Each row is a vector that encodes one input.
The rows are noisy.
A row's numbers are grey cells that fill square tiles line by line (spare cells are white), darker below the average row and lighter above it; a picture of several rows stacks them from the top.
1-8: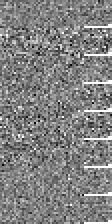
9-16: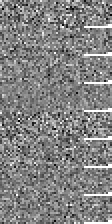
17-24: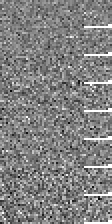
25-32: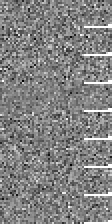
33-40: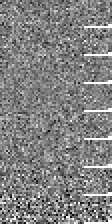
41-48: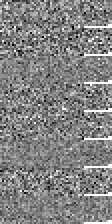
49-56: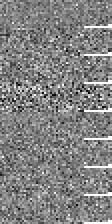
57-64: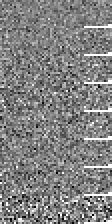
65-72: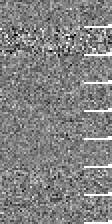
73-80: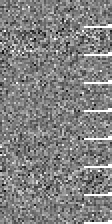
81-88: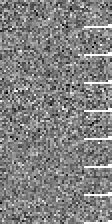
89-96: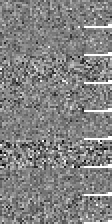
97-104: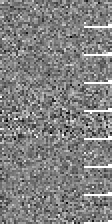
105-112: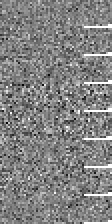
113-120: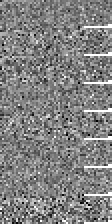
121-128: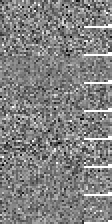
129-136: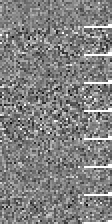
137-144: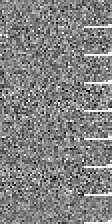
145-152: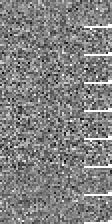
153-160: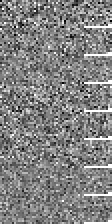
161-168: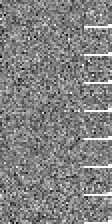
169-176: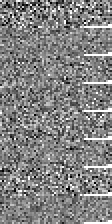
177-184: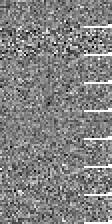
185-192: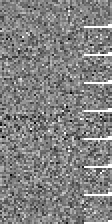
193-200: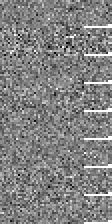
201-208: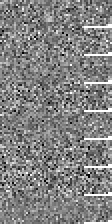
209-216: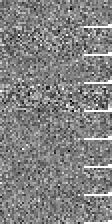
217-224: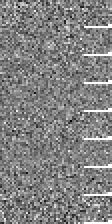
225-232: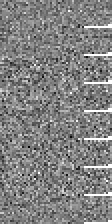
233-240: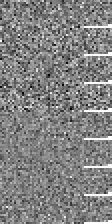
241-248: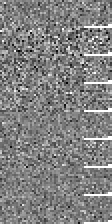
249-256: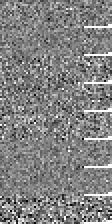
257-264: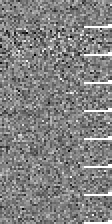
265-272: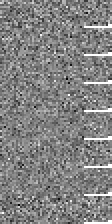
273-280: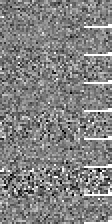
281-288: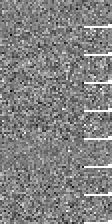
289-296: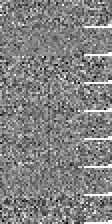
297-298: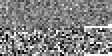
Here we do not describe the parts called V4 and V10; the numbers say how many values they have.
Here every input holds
either a point on a 7-point line and a value of V10, or a node of a 13-node tree, or a value of V4.
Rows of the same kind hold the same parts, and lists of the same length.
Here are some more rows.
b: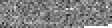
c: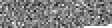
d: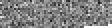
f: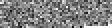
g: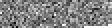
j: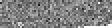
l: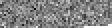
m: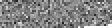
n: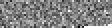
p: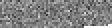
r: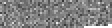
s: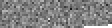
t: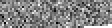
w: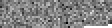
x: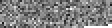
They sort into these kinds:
b, c, j, m, r, x
d, f, g
l, n, p, s, t, w

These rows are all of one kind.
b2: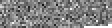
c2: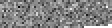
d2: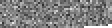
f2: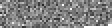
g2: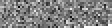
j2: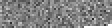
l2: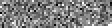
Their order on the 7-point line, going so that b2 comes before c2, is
d2, j2, l2, f2, b2, c2, g2.
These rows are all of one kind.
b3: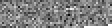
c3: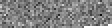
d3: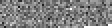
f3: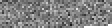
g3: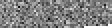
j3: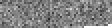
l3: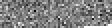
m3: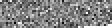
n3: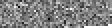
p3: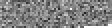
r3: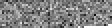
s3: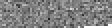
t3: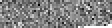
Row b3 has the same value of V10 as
f3 and r3.
